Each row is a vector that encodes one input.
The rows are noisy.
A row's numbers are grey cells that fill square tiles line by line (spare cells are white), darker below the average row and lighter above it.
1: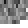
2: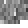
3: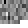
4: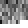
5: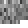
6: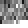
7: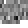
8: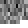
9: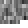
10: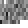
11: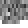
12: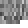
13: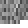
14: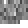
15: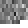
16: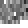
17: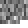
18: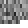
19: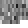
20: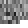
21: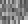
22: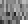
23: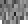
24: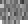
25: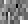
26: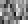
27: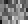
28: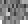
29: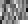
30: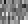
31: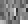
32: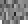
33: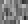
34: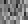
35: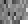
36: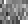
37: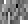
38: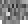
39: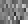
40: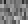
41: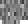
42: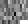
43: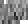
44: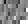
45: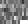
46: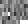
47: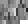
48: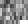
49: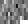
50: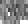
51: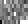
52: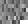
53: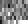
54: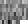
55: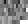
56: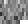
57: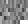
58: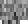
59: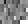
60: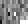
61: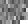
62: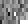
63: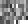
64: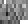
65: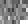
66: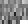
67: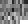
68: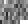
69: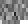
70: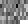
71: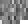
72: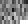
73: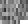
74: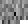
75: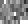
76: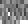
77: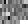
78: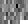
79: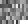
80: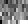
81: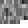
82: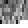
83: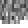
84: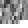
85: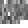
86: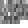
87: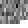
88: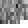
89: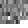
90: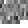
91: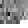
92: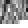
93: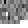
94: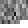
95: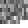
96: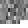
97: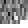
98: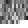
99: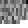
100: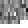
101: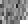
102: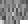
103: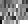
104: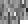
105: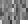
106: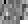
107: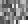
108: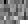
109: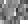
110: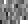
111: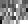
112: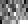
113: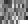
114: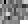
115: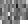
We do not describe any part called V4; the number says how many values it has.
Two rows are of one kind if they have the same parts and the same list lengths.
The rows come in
2 kinds.
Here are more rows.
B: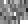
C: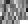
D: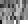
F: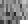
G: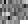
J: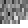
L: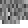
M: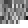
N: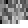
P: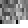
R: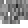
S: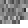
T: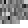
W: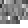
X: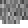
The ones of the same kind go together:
B, F, G, J, L, R, S, T, W, X
C, D, M, N, P

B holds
a point on an 8-point line and four true/false values.
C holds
a point on an 8-point line and a value of V4.
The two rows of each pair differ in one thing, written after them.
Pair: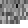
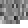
one of the four true/false values
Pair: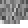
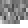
the place on the 8-point line
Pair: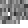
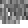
one of the four true/false values
